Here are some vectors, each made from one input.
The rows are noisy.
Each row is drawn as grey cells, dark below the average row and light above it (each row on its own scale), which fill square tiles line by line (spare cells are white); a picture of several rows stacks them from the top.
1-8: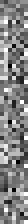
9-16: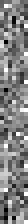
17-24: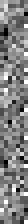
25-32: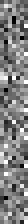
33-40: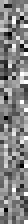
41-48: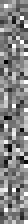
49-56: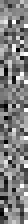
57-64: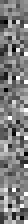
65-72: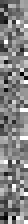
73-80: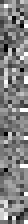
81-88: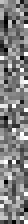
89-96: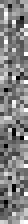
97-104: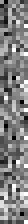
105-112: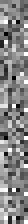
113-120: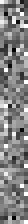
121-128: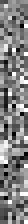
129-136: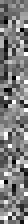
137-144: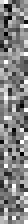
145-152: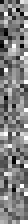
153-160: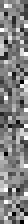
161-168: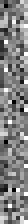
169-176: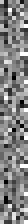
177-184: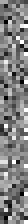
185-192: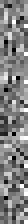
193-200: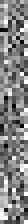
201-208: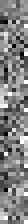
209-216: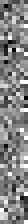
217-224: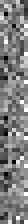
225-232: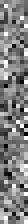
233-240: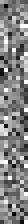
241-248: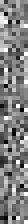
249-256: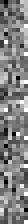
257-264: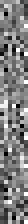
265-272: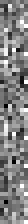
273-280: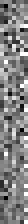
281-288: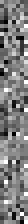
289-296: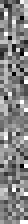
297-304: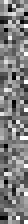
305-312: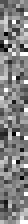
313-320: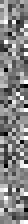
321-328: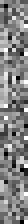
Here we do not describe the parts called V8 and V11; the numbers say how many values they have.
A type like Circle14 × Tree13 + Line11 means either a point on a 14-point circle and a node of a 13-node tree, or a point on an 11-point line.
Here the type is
(Bool × (Line3 × Line3 + Unit) + V8) × V11.
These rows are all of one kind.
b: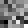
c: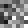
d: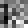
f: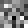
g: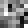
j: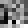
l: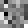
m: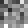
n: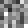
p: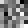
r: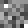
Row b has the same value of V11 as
l and r.
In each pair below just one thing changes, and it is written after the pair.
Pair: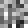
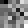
the value of V11
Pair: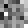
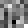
the true/false value
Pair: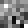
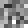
the value of V11
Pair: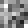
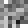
the value of V11
